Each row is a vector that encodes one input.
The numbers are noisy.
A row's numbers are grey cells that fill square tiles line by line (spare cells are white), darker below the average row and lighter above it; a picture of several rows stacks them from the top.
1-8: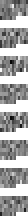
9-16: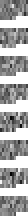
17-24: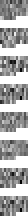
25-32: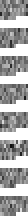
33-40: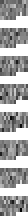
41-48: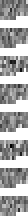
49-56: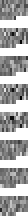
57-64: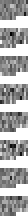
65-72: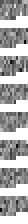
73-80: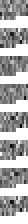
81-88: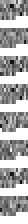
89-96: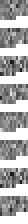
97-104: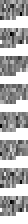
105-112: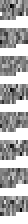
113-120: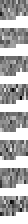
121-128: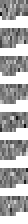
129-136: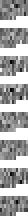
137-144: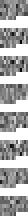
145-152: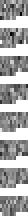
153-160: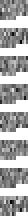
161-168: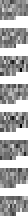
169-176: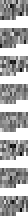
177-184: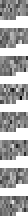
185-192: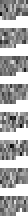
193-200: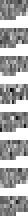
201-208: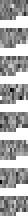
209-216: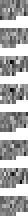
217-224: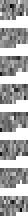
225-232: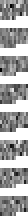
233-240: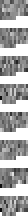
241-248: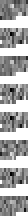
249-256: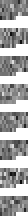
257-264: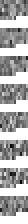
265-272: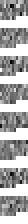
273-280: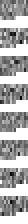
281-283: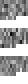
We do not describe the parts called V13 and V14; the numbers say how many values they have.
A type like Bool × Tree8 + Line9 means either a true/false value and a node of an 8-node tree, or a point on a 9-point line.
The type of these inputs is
(Bool × Bool × Bool + V14) × V13 + Tree10.
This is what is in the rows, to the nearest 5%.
About 30% of them hold a node of a 10-node tree. The rest hold a value of V13, together with either three true/false values, or a value of V14.
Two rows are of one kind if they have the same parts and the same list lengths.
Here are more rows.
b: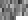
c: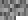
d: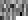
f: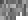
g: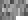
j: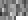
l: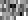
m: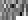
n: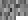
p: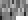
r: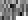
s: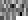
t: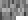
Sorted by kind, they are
b, f
c, g, j, n, p, t
d, l, m, r, s

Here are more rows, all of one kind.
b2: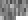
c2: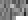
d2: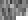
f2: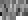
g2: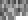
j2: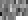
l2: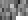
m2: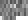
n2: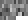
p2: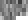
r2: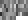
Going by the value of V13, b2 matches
d2 and m2.
